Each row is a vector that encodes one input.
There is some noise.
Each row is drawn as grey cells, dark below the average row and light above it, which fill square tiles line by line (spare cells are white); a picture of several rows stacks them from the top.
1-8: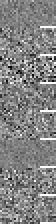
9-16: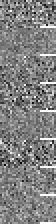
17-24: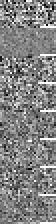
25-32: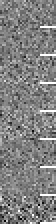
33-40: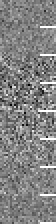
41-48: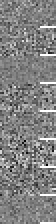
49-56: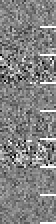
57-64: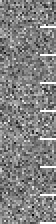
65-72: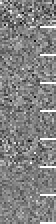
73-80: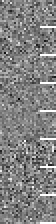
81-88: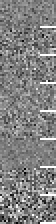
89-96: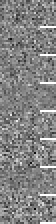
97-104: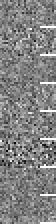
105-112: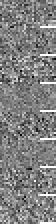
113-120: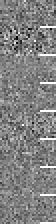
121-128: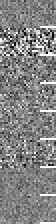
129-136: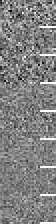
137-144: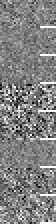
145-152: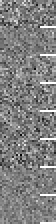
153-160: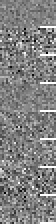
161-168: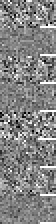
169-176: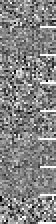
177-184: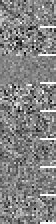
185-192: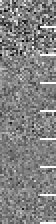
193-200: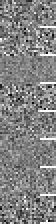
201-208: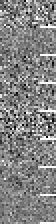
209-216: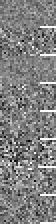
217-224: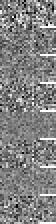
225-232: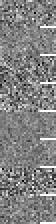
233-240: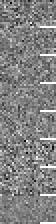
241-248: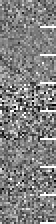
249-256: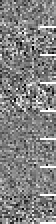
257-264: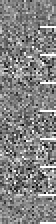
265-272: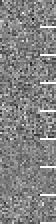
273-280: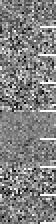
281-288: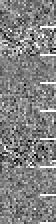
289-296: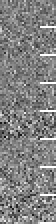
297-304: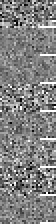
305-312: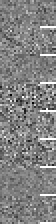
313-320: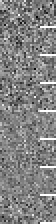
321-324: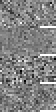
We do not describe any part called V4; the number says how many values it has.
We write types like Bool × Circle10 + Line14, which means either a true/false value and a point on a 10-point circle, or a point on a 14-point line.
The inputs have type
Bool × (Line8 + Line12) + V4.
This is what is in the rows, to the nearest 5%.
About 85% of them hold a true/false value, together with either a point on an 8-point line, or a point on a 12-point line. The rest hold a value of V4.
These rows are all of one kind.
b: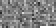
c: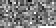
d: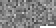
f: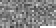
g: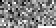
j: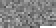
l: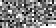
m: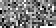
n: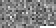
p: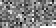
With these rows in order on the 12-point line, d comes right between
g and l.
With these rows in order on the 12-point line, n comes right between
m and p.
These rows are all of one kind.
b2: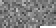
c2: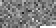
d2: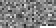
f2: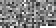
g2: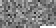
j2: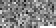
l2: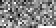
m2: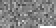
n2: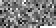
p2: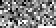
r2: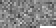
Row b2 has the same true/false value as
c2, g2, n2 and p2.
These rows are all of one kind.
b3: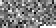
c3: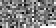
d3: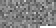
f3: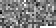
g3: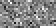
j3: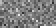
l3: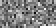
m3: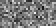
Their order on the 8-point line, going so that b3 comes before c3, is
g3, j3, b3, m3, c3, d3, l3, f3.
